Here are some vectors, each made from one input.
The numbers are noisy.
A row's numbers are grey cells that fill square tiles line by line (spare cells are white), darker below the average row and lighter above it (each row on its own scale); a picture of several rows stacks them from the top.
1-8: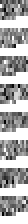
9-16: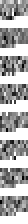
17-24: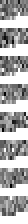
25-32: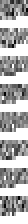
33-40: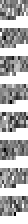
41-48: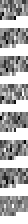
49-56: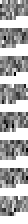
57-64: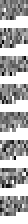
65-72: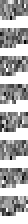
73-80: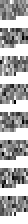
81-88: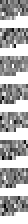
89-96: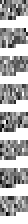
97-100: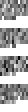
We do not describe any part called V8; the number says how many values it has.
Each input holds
a true/false value and a value of V8, together with either a fixed value, or a point on a 3-point line and a point on a 6-point line.
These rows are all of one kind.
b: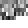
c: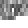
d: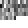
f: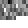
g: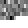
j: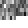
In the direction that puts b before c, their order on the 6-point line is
j, f, g, b, d, c.
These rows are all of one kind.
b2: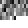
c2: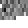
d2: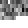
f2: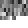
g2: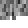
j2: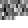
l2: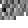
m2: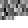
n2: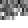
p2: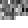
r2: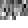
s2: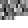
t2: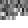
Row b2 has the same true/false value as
f2, g2 and r2.
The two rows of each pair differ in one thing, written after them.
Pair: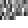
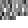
the value of V8
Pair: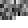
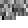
the value of V8
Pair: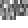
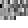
the true/false value
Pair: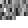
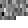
the value of V8
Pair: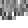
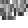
the place on the 6-point line
